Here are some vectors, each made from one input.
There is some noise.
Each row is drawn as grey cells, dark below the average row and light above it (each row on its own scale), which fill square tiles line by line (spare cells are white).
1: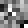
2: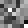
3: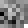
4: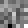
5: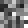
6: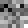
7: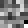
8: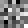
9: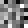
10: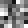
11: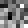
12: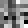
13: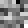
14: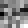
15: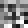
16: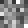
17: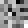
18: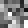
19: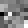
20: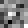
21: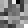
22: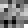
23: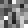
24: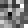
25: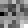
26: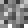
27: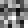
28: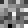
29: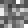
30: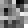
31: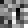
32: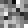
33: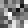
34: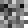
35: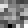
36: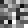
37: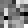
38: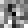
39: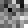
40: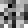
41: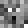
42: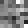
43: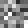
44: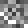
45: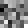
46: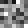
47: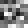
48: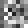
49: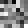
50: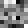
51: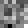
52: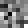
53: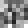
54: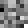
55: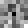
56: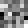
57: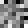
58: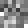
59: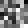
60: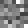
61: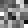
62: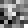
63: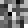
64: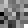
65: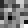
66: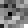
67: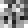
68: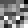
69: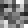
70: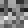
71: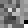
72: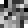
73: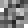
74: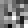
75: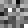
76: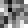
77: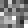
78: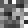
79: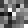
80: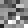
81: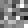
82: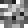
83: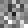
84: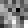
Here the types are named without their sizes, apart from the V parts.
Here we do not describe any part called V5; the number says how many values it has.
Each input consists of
a value of V5, together with either a point on a line, or three true/false values.
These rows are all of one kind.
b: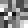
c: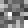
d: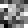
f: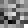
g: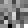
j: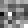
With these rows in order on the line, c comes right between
f and j.
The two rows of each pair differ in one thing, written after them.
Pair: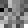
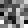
one of the three true/false values
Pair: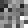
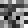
the value of V5
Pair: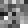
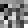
the value of V5
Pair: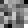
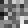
the value of V5
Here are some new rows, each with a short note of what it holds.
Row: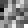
three true/false values and a value of V5
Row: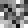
three true/false values and a value of V5
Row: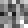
three true/false values and a value of V5
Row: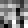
a point on a line and a value of V5
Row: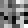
a point on a line and a value of V5
